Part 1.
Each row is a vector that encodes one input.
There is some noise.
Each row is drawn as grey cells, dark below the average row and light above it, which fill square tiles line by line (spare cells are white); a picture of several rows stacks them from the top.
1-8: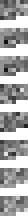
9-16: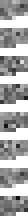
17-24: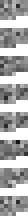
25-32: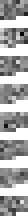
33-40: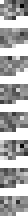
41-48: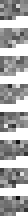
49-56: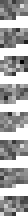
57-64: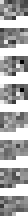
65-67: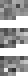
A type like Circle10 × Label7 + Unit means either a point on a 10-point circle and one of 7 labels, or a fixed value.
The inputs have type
Bool × Bool × Bool × Bool + Line4.
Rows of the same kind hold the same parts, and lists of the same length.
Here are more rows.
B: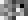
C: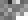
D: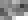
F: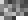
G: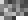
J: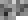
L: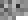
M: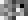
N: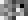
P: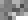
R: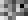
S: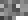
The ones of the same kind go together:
B, F, G, M, N, R
C, D, J, L, P, S

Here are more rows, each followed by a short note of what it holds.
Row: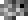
a point on a 4-point line
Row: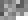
four true/false values
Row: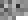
four true/false values
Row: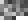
a point on a 4-point line
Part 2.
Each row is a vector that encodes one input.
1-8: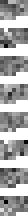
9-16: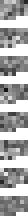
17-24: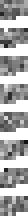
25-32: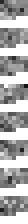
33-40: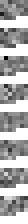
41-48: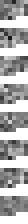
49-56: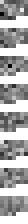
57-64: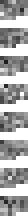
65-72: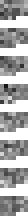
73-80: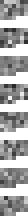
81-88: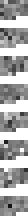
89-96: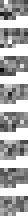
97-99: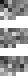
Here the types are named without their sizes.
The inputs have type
(Bool × Bool × Bool × Bool + Unit) × Line.
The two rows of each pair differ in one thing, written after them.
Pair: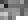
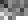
one of the four true/false values
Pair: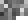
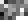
one of the four true/false values
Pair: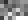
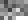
one of the four true/false values
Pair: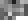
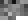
one of the four true/false values
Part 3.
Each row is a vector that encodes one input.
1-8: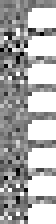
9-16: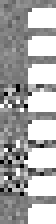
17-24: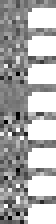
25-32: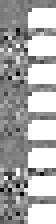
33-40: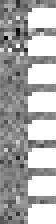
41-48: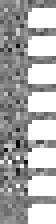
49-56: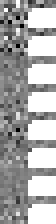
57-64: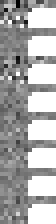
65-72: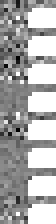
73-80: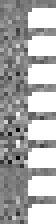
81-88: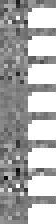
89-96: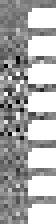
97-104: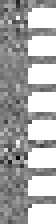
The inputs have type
Bool × (Circle13 + Unit).
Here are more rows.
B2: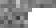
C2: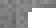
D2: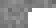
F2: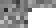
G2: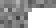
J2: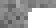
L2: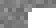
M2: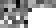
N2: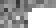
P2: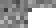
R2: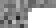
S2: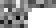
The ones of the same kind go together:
B2, C2, D2, G2, J2, L2, N2, R2, S2
F2, M2, P2

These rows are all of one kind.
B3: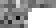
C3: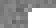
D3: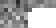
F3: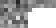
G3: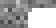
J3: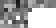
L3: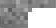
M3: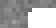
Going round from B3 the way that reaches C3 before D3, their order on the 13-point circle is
B3, J3, C3, F3, M3, D3, G3, L3.
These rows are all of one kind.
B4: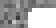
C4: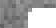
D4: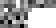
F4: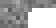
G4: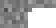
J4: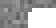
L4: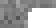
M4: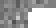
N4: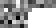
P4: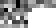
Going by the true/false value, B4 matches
C4, G4, L4 and P4.
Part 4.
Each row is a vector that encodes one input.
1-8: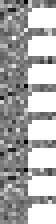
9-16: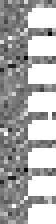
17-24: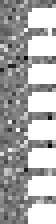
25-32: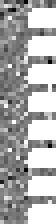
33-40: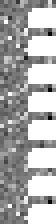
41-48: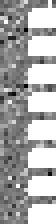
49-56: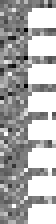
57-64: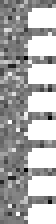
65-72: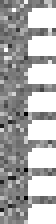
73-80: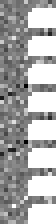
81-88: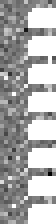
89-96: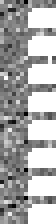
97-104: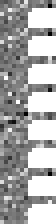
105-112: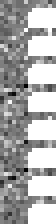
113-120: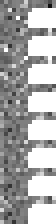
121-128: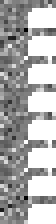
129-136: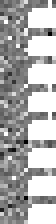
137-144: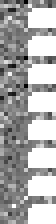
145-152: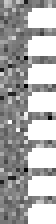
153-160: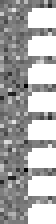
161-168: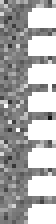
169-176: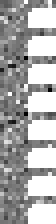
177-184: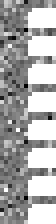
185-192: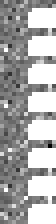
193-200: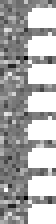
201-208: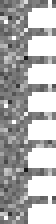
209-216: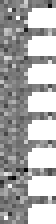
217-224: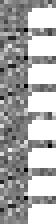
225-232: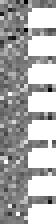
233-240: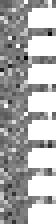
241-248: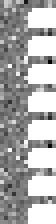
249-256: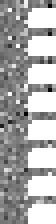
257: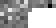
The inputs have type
Line5 + Line17.
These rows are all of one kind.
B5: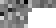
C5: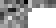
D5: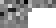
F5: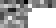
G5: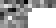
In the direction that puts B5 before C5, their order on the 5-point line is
B5, D5, C5, G5, F5.
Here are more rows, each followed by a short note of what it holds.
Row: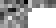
a point on a 5-point line
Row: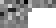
a point on a 5-point line
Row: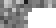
a point on a 17-point line
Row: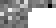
a point on a 17-point line
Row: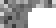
a point on a 17-point line
